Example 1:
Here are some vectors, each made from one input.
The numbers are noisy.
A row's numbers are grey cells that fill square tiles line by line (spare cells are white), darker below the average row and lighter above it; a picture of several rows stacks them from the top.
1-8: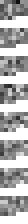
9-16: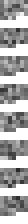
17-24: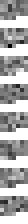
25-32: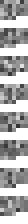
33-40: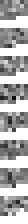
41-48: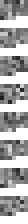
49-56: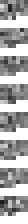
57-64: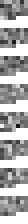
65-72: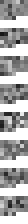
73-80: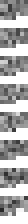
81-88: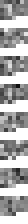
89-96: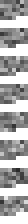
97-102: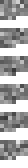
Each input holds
either a fixed value, or four true/false values.
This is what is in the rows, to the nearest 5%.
About 10% of them hold a fixed value. The rest hold four true/false values.
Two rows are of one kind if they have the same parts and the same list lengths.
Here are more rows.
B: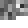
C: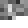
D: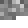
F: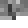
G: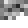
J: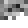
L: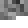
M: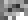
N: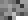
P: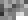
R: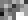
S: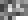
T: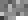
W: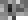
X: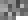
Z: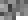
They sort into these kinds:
B, C, D, F, L, N, S, T, W, X, Z
G, J, M, P, R

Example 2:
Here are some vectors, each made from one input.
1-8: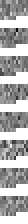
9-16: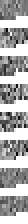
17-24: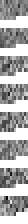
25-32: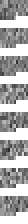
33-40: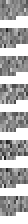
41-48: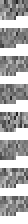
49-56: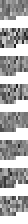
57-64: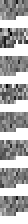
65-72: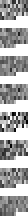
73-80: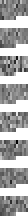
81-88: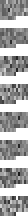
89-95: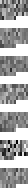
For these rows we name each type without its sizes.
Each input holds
a point on a circle.
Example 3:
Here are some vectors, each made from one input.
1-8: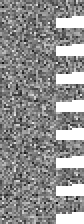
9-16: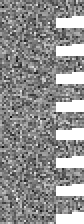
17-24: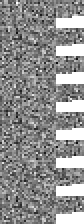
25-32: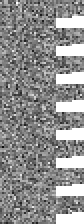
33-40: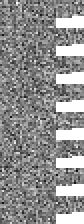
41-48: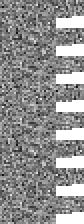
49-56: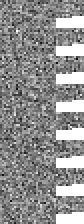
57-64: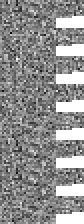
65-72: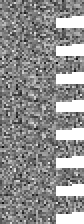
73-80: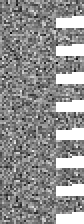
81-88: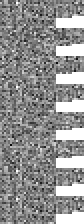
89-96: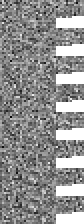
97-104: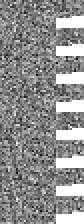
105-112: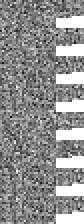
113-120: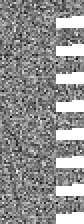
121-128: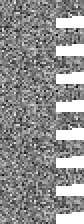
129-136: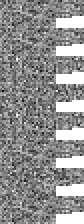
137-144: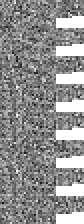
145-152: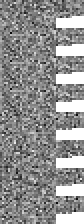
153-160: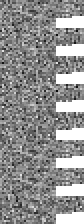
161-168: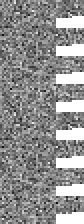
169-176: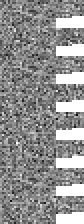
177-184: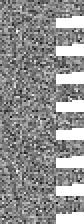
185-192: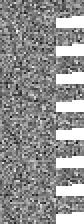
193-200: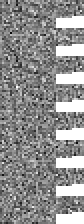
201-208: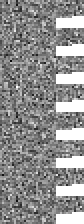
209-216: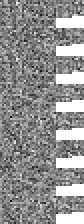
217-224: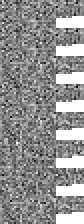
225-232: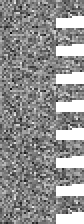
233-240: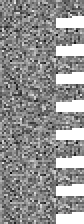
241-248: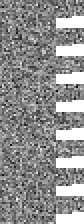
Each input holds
a point on an 8-point circle.
